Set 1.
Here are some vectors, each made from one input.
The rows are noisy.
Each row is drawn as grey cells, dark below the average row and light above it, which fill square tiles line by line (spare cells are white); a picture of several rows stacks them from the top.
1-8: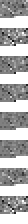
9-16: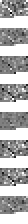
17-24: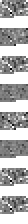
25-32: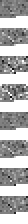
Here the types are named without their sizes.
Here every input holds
a point on a line.
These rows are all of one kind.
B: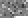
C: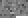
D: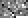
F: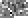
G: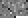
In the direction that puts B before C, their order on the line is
F, B, C, G, D.
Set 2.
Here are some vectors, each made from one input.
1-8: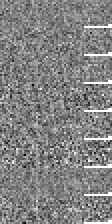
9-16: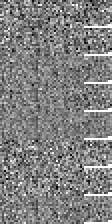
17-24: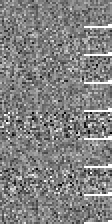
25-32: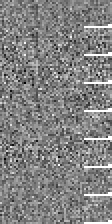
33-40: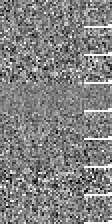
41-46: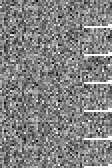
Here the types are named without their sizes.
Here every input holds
a point on a line.
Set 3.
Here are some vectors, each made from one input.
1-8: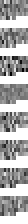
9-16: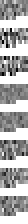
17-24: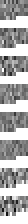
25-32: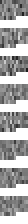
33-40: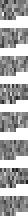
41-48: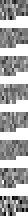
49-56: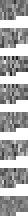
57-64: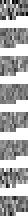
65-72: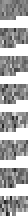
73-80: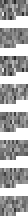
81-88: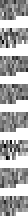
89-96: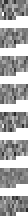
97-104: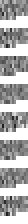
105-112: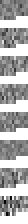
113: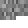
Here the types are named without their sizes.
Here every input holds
a point on a line.
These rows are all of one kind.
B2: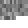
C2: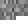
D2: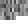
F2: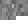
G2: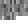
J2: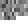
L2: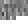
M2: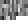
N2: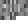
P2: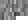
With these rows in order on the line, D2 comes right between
G2 and J2.
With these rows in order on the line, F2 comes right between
B2 and L2.
